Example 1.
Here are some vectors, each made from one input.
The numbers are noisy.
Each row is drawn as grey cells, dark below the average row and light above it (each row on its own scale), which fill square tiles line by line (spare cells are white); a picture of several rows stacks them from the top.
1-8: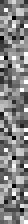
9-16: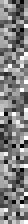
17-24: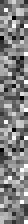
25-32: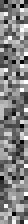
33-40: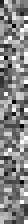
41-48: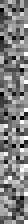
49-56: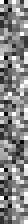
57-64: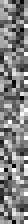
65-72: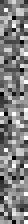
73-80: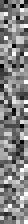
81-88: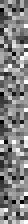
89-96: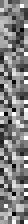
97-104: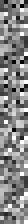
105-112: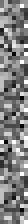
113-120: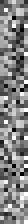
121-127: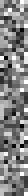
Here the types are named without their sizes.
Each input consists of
a label.
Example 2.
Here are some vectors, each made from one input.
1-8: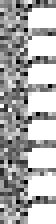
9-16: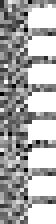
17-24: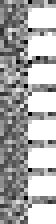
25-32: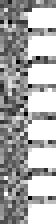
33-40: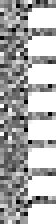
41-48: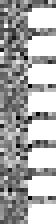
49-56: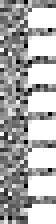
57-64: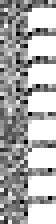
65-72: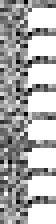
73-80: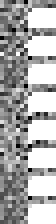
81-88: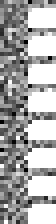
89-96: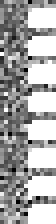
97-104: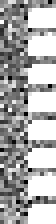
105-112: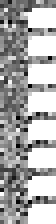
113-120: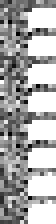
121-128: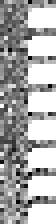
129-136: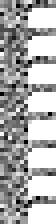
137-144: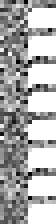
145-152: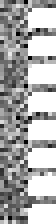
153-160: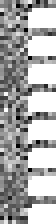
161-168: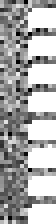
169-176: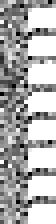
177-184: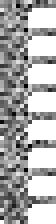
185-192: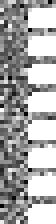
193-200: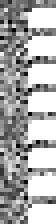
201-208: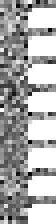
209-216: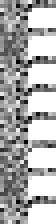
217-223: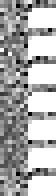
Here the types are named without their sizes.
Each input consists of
a point on a line.
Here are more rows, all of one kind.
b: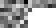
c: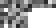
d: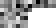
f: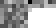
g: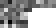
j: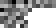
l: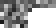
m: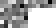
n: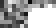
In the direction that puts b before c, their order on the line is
b, j, l, g, c, d, m, f, n.
